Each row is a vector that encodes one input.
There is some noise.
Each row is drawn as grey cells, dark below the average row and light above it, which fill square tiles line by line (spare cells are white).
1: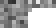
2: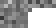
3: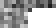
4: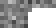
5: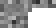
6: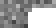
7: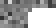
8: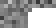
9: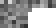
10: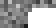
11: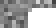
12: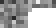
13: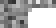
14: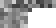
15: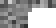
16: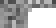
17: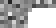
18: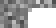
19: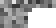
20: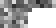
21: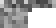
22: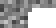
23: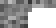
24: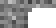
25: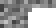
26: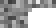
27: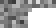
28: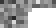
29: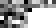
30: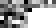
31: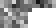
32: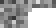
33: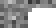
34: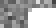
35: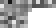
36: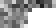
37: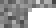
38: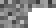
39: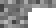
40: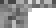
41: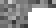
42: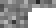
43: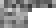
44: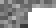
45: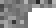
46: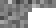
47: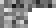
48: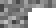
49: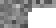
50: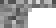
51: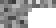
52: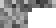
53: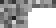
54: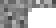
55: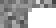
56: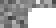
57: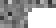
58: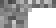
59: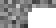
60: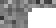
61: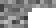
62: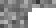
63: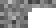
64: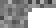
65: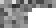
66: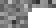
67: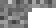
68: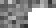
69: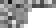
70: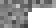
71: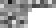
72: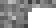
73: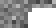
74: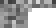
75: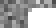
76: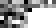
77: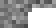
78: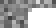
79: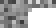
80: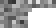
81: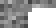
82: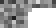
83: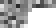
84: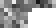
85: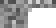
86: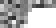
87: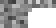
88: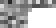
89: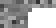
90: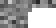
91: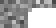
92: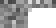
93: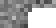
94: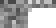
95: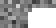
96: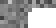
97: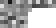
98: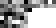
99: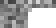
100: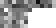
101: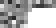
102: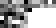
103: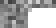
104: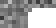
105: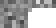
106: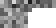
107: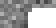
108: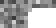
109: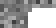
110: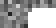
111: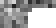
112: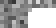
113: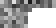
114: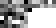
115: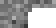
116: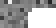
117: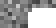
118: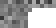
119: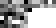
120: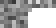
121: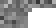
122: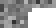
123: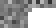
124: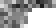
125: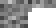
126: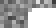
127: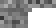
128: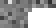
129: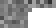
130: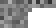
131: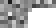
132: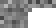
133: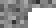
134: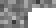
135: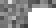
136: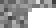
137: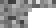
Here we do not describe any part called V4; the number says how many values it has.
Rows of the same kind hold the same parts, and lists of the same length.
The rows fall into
3 kinds.
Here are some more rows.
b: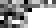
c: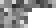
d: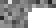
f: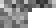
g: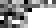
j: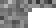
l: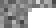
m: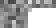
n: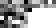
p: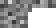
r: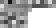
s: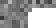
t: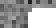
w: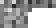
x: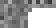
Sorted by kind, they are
b, g, n
c, d, f, j, p, s, t, w, x
l, m, r

